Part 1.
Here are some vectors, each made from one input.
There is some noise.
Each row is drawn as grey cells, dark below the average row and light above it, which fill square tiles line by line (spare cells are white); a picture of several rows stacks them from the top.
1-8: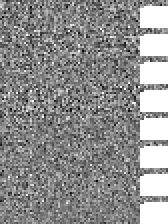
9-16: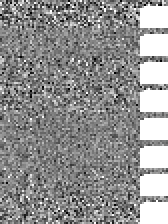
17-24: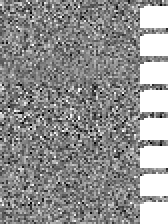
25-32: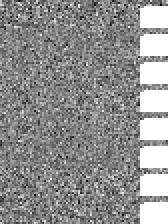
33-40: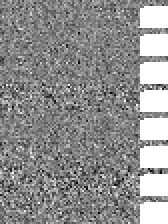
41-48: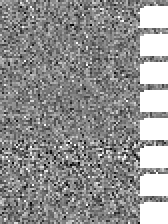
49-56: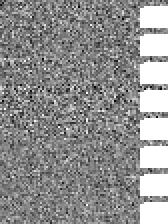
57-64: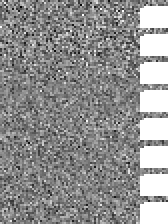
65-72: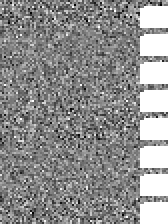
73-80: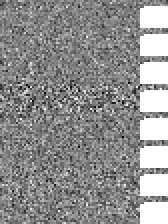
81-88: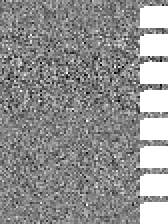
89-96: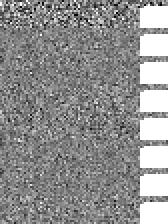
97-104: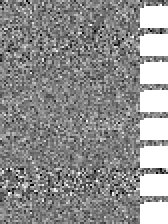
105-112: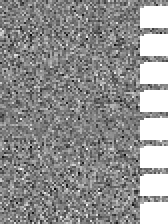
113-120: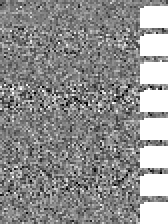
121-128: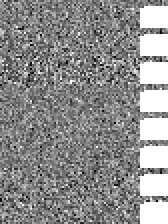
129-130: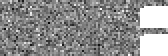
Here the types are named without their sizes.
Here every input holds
a point on a line, together with either a point on a circle, or a label.
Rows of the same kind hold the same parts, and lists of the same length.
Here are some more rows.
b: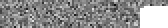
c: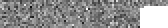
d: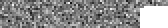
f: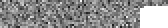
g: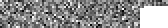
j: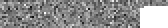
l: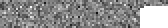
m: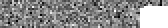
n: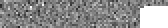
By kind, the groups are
b, c, g, j
d, f, l, m, n

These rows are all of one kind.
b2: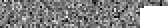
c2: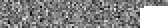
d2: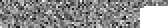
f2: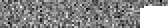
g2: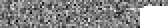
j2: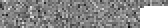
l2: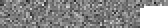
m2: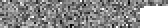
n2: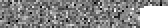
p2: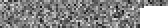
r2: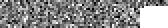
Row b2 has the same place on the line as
n2 and r2.
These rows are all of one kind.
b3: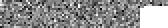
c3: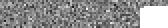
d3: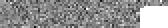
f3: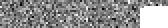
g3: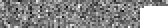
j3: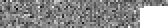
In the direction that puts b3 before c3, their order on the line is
b3, g3, j3, c3, f3, d3.
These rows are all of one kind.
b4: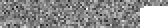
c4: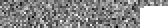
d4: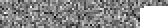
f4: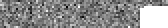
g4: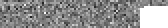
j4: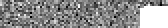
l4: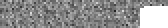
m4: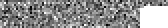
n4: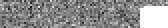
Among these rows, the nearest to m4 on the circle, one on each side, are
b4 and g4.
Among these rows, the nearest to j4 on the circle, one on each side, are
d4 and l4.
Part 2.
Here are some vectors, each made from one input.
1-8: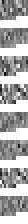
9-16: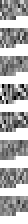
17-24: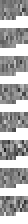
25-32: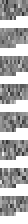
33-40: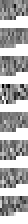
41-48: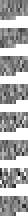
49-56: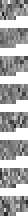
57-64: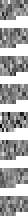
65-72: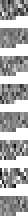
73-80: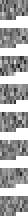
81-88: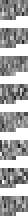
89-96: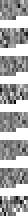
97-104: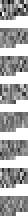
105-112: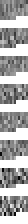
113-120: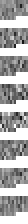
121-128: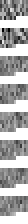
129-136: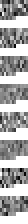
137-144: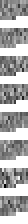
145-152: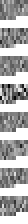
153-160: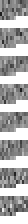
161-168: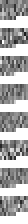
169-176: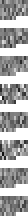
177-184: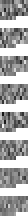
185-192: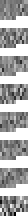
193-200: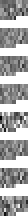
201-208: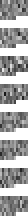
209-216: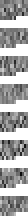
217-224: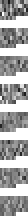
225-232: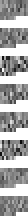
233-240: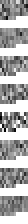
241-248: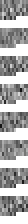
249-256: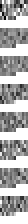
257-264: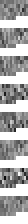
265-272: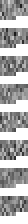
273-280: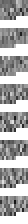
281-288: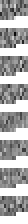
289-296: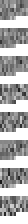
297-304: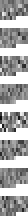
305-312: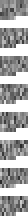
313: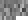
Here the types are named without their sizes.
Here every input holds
either a point on a circle, or a list of points on a line.
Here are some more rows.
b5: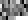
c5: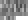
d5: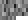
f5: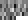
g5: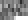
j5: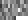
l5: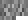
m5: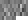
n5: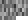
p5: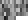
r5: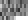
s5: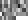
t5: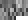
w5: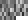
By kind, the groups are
b5, p5
c5, g5, r5
d5, f5, n5, t5, w5
j5, l5, m5, s5

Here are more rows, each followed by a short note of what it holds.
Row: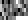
a point on a circle
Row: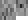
a list of two items
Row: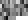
the empty list
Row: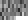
a list of two items
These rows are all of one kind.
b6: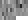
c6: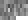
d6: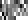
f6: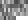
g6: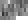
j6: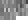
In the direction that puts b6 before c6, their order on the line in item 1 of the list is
g6, d6, b6, c6, f6, j6.
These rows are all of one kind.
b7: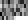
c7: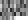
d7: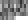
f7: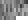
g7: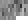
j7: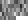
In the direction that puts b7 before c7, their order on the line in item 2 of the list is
d7, g7, b7, j7, f7, c7.
